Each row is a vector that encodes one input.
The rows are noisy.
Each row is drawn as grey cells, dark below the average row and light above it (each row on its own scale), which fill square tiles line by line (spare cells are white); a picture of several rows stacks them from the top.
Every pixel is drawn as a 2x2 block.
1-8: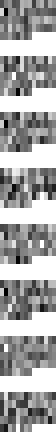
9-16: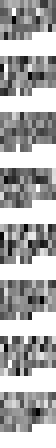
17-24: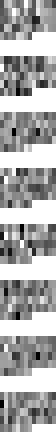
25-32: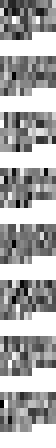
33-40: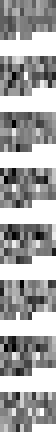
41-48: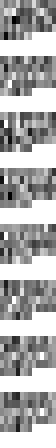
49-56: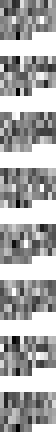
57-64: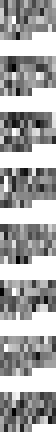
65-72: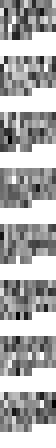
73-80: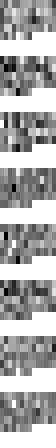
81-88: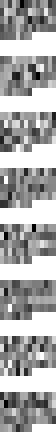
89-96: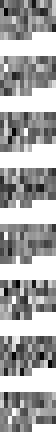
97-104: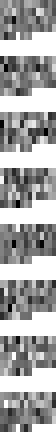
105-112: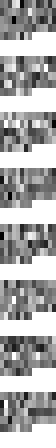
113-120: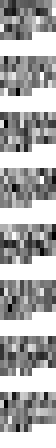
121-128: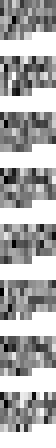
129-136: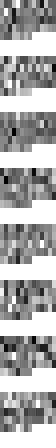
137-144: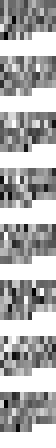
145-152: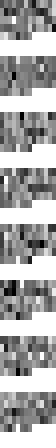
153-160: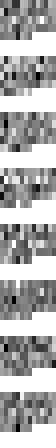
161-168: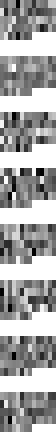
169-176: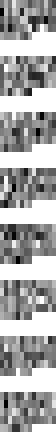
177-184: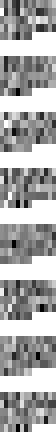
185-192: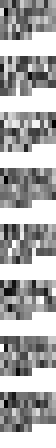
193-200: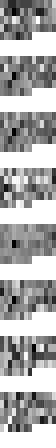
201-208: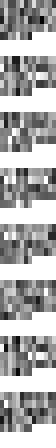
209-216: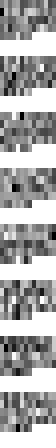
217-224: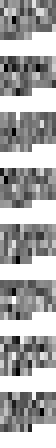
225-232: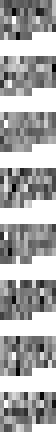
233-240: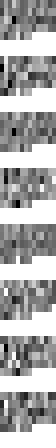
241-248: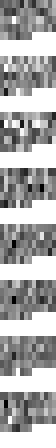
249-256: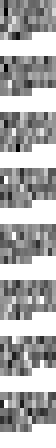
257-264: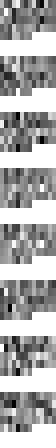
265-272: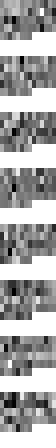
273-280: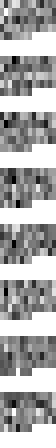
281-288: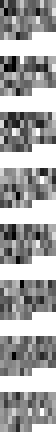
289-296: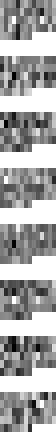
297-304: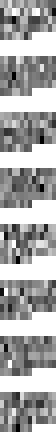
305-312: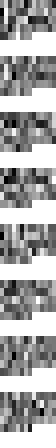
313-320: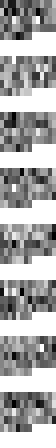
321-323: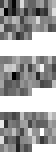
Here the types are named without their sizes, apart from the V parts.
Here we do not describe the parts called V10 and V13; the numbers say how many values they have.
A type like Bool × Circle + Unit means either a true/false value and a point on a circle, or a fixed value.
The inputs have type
(Bool × V10 + Line) × (Line + V13).
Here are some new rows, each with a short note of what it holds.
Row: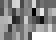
a point on a line, a true/false value and a value of V10
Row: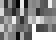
a point on a line and a value of V13
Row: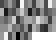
a point on a line and a value of V13
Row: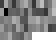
a point on each of two lines
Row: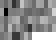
a point on a line and a value of V13
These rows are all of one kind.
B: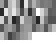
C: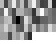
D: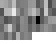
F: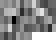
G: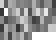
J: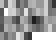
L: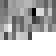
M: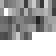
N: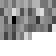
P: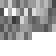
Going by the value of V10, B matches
F, N and P.
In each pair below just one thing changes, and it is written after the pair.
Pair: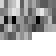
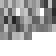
the value of V13
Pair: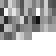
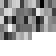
the true/false value
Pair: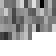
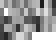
the true/false value
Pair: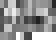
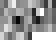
the true/false value
